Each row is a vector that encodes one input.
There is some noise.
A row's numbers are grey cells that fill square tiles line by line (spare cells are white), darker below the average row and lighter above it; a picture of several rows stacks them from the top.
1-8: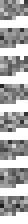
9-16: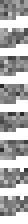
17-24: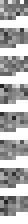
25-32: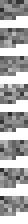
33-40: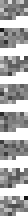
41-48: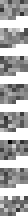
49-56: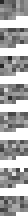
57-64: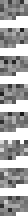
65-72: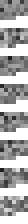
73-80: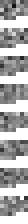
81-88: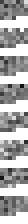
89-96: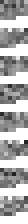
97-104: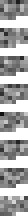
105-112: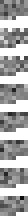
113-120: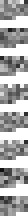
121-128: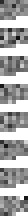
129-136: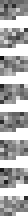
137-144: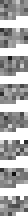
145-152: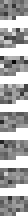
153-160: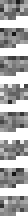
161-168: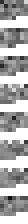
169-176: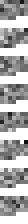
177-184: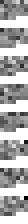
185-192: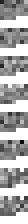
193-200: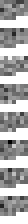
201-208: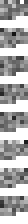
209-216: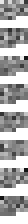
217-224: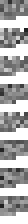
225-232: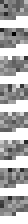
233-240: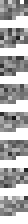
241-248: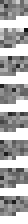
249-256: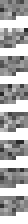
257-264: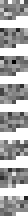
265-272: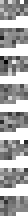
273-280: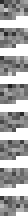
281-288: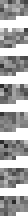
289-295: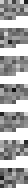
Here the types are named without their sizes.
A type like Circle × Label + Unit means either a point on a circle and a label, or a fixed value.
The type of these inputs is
Label × List(Line).
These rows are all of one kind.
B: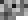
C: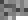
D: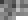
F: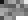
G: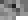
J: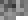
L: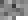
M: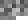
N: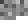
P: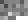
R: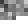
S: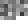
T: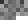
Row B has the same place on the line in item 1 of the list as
D, F, L and M.
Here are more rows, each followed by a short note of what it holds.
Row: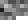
a label, together with a list of one item
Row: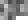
a label, together with a list of one item
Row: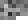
a label, together with a list of one item
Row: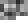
a label, together with a list of one item
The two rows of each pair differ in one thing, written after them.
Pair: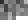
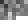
the place on the line in item 2 of the list
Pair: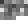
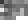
the place on the line in item 2 of the list
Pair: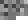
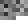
the place on the line in item 2 of the list
